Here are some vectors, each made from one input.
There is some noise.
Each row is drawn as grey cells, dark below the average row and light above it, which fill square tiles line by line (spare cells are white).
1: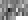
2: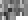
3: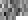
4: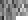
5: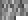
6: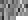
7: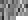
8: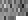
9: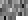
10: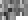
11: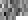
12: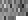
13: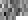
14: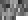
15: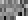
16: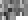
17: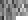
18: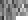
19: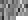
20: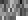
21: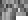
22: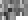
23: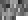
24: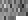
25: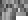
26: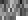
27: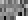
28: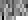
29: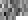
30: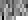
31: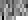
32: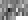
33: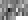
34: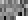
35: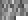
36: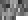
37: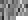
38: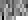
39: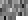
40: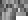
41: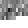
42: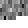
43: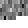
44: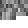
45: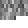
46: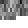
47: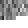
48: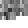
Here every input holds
either a point on a 6-point line, or a point on a 7-point line.
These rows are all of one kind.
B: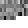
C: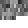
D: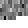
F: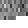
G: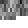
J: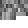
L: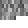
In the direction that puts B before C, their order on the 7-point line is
B, D, F, L, J, C, G.
